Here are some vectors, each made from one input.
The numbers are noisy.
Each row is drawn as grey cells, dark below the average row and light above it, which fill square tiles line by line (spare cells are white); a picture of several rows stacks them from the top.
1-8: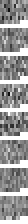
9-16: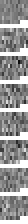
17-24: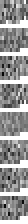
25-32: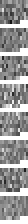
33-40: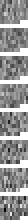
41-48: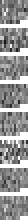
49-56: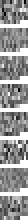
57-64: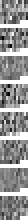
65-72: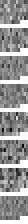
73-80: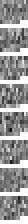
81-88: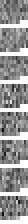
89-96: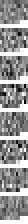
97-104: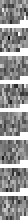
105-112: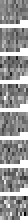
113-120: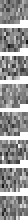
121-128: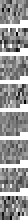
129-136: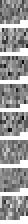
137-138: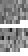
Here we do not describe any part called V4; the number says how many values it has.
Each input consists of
a list of up to three items, each a point on a 5-point line and a value of V4.
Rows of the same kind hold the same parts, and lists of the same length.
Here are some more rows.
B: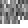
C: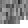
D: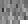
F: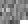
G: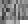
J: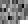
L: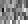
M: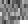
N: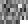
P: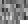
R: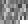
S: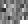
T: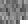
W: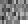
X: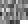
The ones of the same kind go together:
B, C, D, L, M, N, P, T
F, R, X
G, W
J, S

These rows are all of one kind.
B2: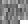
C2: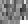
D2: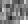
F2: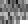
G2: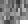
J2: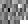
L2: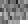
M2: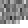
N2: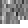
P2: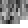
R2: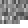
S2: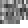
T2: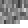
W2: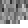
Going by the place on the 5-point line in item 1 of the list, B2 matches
N2, P2, T2 and W2.
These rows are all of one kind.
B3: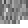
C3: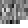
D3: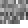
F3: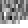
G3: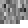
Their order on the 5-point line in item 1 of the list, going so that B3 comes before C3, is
F3, B3, C3, D3, G3.
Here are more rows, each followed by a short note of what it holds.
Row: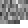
a list of two items
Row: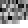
the empty list
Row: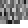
a list of one item
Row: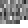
a list of one item
